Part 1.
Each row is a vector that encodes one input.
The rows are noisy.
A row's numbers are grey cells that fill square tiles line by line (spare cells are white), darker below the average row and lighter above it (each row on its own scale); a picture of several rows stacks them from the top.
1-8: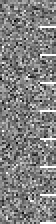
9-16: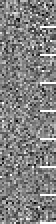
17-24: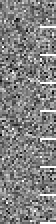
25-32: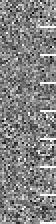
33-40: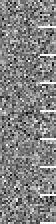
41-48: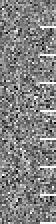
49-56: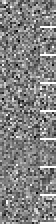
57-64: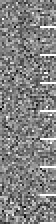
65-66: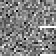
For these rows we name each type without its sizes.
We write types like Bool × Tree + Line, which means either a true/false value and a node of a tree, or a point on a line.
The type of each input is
Line.
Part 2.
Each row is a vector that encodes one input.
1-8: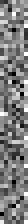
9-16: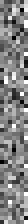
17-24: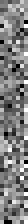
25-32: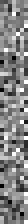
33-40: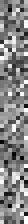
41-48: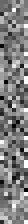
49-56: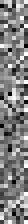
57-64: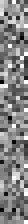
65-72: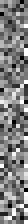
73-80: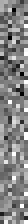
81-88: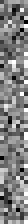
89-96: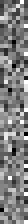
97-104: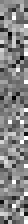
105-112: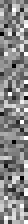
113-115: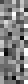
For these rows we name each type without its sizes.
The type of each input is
Label.
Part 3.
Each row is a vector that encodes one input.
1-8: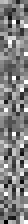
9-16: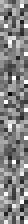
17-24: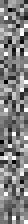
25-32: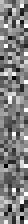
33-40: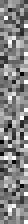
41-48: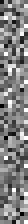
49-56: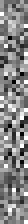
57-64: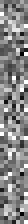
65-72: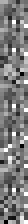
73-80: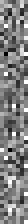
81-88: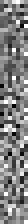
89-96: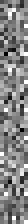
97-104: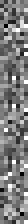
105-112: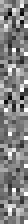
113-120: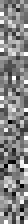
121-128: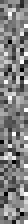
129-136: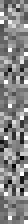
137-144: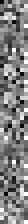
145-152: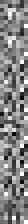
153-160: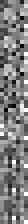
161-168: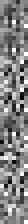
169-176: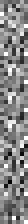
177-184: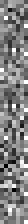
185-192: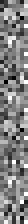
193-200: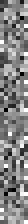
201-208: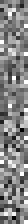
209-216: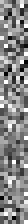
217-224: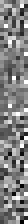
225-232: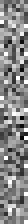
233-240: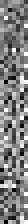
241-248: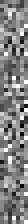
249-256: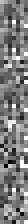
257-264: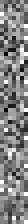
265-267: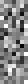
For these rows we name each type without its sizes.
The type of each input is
Label.
